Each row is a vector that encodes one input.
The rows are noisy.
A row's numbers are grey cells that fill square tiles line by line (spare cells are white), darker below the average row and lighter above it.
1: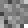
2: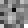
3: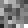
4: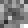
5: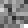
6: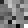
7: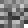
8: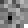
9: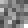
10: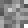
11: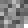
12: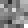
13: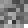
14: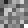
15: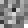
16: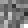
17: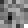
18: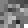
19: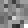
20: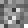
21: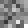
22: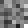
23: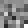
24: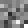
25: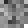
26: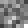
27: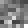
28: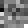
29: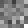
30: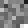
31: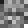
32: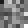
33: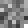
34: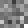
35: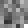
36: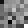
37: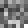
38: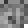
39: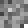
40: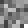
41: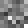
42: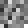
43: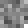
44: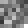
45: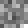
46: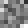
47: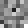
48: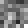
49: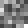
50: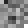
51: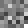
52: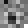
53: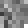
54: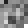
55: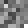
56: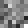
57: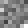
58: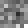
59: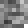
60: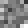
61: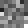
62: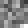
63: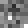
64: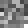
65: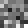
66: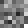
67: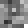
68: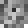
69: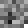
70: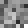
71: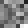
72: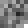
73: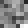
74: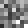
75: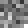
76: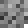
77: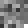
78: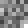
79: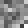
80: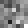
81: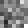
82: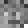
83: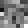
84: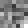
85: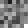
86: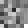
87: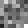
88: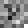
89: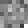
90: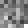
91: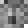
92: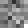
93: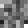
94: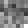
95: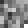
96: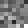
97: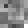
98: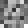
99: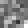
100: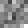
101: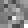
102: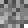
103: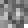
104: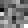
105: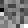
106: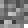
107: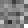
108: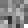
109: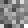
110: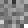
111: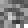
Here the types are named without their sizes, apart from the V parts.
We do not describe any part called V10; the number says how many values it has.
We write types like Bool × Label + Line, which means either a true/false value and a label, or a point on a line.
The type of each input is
(Bool × Bool × Bool × Bool × Bool + Label) × V10.
